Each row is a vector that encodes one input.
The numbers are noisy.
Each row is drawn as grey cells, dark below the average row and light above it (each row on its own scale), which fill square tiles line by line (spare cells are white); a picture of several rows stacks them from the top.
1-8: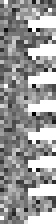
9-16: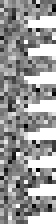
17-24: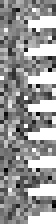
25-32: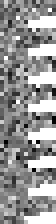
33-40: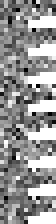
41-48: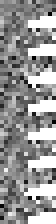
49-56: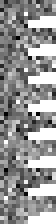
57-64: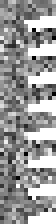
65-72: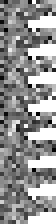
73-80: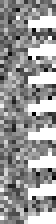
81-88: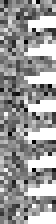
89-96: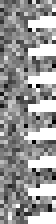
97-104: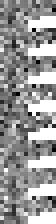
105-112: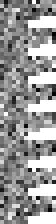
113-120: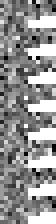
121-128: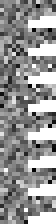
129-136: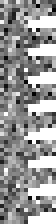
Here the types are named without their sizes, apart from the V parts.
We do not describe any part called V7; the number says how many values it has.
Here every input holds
a list of items, each a true/false value and a value of V7.
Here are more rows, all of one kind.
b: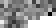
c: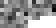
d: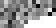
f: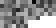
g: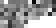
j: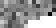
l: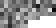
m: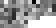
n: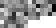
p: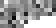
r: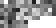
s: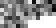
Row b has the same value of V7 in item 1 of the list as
d, g, j and l.
